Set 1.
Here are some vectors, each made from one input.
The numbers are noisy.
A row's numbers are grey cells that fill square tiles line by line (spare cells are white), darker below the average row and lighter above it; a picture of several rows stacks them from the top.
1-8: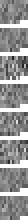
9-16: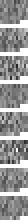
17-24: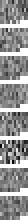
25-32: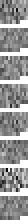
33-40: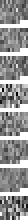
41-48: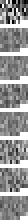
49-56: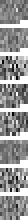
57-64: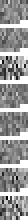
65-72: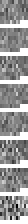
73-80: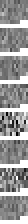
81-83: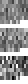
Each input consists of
a point on a 16-point line.
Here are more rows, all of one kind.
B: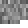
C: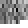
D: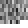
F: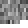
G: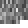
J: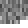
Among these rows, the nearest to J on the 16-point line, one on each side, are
C and D.
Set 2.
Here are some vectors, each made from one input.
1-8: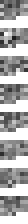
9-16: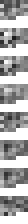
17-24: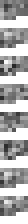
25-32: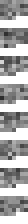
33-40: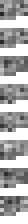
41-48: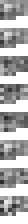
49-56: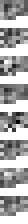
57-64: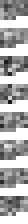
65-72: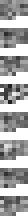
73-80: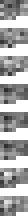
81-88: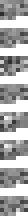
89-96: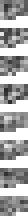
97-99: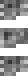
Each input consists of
a point on an 8-point line.
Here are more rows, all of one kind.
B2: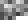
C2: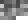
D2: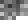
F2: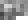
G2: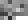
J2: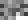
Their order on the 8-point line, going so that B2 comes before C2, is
B2, F2, G2, J2, C2, D2.
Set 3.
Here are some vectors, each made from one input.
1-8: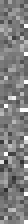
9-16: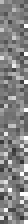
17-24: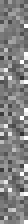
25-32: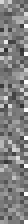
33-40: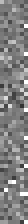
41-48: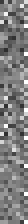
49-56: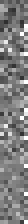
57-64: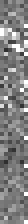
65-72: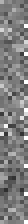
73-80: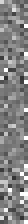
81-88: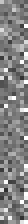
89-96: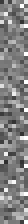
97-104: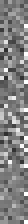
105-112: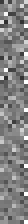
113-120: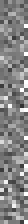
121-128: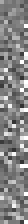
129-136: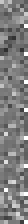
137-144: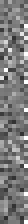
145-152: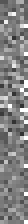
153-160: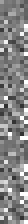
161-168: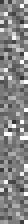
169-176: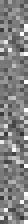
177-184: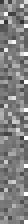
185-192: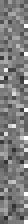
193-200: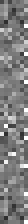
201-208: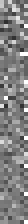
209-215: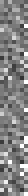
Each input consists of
a point on an 8-point line.
